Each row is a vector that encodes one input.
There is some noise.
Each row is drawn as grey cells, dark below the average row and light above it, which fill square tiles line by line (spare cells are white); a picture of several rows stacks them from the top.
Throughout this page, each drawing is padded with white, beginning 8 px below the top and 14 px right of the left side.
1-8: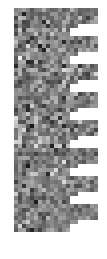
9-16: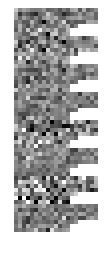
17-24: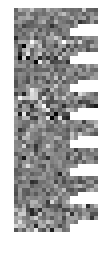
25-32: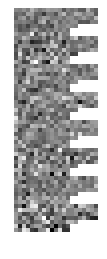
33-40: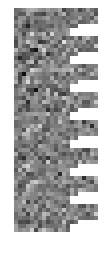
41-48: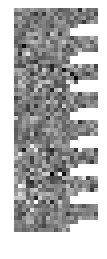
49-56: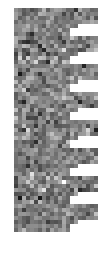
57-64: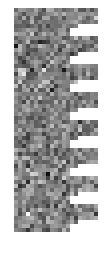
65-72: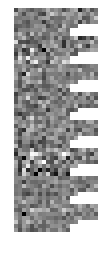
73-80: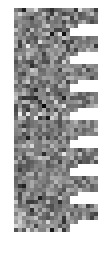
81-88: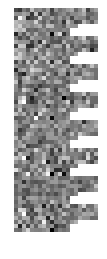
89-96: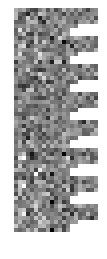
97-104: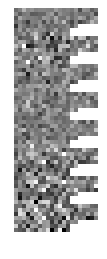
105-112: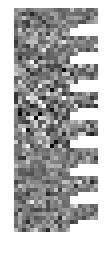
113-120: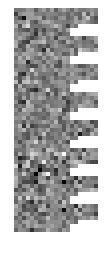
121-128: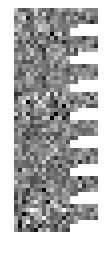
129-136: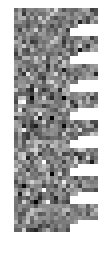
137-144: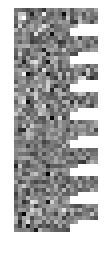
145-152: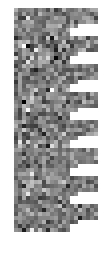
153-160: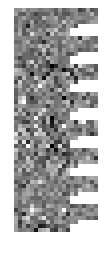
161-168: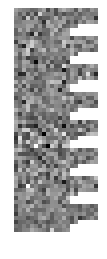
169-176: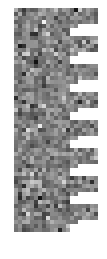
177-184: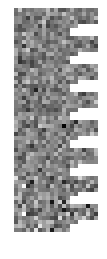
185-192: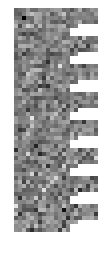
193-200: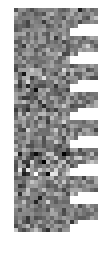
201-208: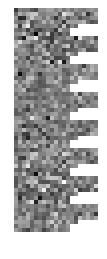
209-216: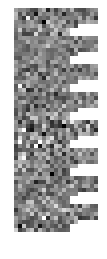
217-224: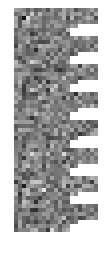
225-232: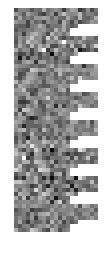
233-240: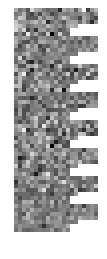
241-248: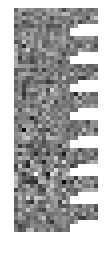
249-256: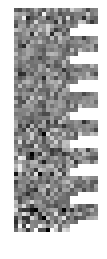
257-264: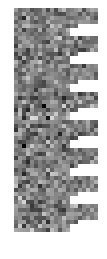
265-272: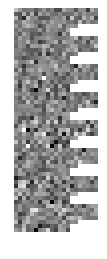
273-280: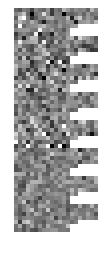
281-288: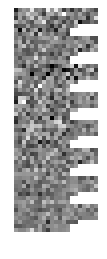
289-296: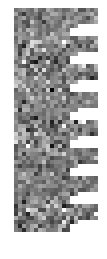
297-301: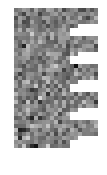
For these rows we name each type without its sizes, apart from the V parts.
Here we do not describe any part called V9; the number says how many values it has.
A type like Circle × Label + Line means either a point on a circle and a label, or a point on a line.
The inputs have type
Bool × List(V9) + Label × Label.
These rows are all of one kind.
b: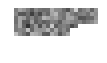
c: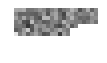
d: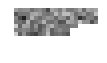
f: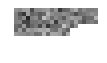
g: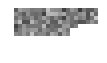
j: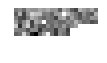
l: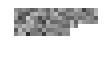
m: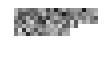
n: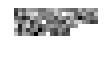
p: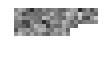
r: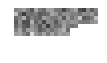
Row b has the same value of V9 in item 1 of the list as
d and n.
